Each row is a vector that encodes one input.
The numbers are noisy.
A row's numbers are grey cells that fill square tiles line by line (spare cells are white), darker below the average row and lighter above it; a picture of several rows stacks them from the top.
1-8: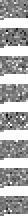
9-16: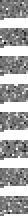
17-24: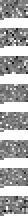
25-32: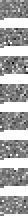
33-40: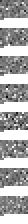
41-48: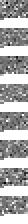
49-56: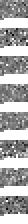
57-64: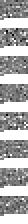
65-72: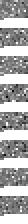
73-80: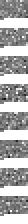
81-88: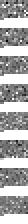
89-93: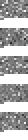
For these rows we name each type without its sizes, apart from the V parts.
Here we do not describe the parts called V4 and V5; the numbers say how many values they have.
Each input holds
either a point on a circle and a true/false value, or a value of V4 and a value of V5.
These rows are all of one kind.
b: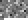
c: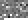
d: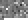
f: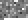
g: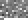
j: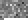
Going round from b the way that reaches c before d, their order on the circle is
b, f, j, g, c, d.
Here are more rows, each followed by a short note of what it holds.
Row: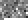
a value of V4 and a value of V5
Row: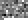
a value of V4 and a value of V5
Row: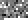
a value of V4 and a value of V5
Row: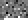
a value of V4 and a value of V5
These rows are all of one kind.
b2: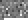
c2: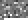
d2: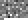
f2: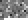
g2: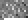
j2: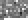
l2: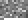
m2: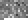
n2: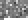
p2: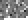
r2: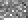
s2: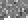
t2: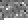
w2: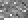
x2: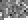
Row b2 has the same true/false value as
g2, m2, r2 and w2.
